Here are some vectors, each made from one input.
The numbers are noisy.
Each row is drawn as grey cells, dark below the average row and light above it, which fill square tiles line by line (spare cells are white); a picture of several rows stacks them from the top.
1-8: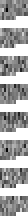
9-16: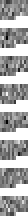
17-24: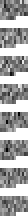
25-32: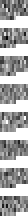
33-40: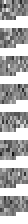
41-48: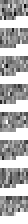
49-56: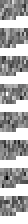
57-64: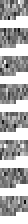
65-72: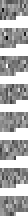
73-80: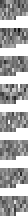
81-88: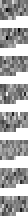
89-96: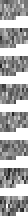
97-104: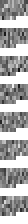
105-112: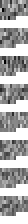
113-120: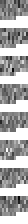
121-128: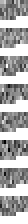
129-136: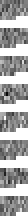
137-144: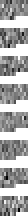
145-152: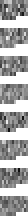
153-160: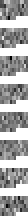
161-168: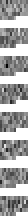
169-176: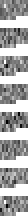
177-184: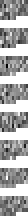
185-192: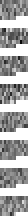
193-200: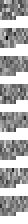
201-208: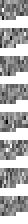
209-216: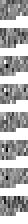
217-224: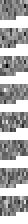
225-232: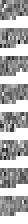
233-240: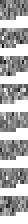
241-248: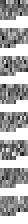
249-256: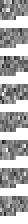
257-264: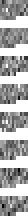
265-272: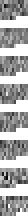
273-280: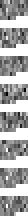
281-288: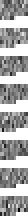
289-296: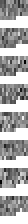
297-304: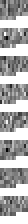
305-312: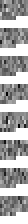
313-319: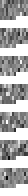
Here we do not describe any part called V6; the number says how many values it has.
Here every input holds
a true/false value and a value of V6, together with either a point on a 14-point line, or a node of a 14-node tree.
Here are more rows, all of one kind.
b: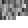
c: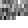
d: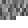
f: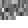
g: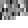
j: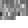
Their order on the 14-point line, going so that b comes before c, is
d, j, b, f, c, g.
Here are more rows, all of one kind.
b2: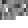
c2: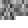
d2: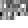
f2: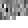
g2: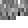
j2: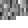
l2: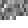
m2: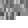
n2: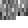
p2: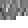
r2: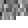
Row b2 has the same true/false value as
l2 and p2.
